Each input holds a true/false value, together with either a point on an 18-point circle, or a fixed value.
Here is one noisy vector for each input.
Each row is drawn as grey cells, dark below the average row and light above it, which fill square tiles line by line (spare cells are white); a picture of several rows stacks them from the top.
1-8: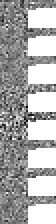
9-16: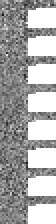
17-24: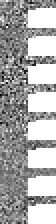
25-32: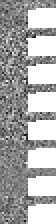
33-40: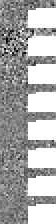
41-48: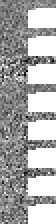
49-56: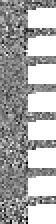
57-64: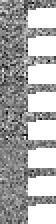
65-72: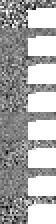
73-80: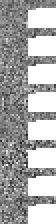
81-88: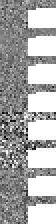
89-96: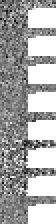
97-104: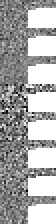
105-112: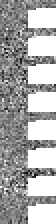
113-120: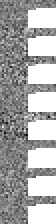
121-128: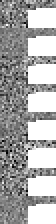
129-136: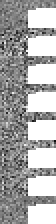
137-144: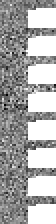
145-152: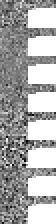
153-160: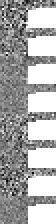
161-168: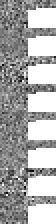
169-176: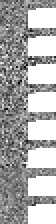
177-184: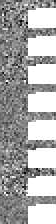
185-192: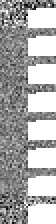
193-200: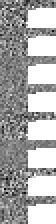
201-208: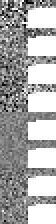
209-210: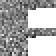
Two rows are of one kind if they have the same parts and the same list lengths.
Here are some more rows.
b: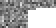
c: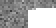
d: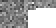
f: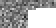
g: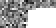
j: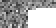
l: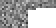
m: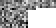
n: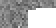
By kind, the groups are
b, c, d, f, g, j, m, n
l

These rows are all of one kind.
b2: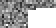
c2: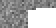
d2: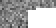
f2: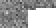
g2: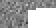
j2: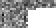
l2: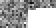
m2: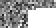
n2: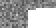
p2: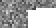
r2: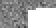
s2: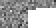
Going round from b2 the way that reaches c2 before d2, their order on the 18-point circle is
b2, j2, m2, g2, p2, c2, l2, f2, d2, s2, n2, r2.
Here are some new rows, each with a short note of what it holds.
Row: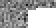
a true/false value
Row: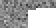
a true/false value
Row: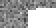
a true/false value
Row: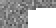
a point on an 18-point circle and a true/false value
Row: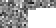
a point on an 18-point circle and a true/false value
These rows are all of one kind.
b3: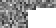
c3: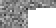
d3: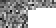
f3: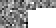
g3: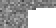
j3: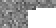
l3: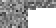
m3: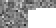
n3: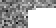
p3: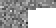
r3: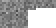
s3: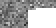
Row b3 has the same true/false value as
c3, d3 and p3.
